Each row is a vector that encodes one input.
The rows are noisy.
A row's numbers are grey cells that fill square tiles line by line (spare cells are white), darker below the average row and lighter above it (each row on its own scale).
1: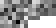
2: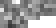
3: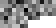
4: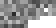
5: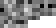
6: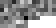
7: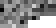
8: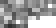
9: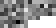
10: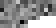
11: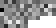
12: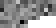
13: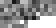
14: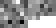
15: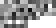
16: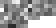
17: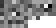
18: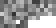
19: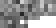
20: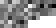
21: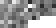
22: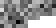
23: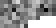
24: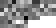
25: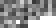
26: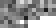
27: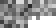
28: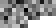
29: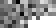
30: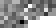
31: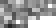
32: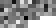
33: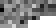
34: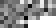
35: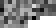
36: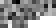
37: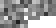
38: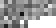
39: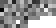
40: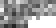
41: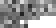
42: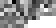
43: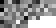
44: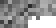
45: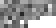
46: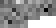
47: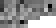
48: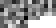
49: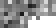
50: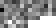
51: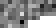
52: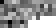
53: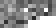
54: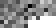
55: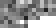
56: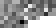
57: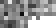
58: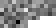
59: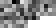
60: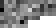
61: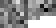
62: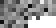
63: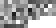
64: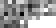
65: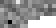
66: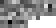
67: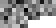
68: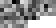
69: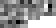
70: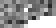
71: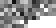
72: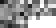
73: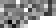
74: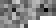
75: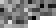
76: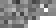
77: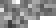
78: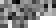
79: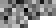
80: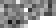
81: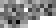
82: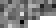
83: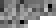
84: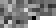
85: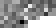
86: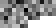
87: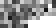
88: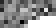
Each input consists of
either a fixed value, or a node of a 10-node tree and four true/false values.
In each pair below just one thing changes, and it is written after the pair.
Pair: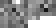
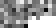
one of the four true/false values
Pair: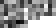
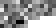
the node of the tree
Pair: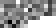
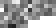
the node of the tree
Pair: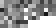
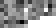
the node of the tree
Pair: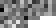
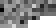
one of the four true/false values
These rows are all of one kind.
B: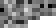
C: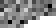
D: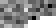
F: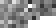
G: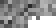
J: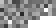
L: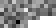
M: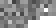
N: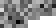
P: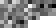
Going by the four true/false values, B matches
D, F and P.
